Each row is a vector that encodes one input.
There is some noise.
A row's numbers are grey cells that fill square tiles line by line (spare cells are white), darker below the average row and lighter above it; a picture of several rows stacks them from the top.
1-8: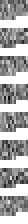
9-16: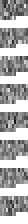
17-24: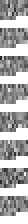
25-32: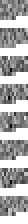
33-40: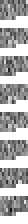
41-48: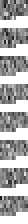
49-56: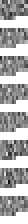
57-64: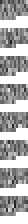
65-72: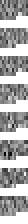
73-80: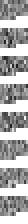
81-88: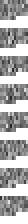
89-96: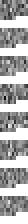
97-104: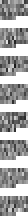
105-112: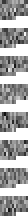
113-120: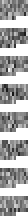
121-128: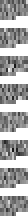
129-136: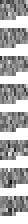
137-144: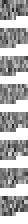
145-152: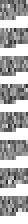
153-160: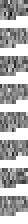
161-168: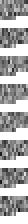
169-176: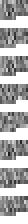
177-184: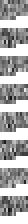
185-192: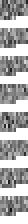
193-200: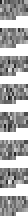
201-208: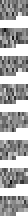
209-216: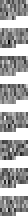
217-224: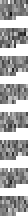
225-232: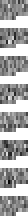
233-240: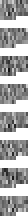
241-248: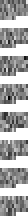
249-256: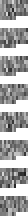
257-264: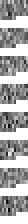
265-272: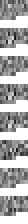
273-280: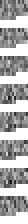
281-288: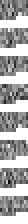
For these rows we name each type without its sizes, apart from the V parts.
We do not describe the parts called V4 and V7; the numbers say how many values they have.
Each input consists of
either three true/false values, a value of V4 and a value of V7, or a list of points on a line.
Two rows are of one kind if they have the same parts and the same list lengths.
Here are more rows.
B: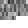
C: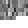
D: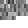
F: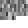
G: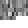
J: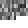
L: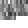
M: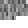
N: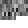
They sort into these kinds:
B, D, F, M
C, G
J
L, N

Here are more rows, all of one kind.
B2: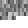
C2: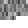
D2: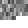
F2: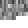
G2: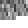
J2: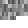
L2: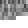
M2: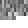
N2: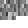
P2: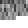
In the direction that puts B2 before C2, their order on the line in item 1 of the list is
M2, B2, N2, G2, P2, C2, L2, J2, F2, D2.
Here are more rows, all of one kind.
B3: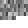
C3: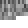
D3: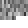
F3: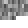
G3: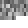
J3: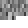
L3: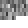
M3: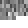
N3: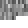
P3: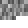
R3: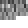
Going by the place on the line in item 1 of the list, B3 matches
G3, J3 and M3.
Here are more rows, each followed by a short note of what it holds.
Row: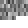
a list of two items
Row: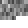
a list of two items
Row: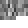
a list of one item
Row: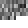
the empty list
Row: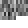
three true/false values, a value of V4 and a value of V7
